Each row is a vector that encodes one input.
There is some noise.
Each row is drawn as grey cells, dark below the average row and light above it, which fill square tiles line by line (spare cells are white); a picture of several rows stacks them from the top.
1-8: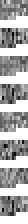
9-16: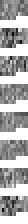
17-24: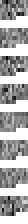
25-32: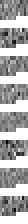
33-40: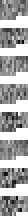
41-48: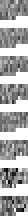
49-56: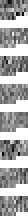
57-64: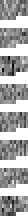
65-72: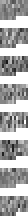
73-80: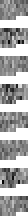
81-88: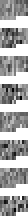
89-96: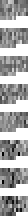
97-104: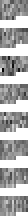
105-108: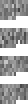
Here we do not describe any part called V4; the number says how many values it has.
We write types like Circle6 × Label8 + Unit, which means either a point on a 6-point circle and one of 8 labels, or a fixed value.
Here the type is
Line5 + List2(Bool × V4).
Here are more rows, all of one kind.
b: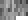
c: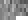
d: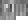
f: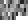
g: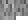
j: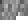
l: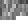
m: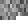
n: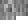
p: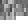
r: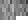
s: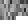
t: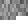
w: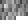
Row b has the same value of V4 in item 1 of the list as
d, l, n and w.
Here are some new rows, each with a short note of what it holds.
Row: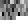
a point on a 5-point line
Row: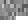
a list of two items
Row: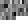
the empty list
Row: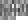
a list of two items
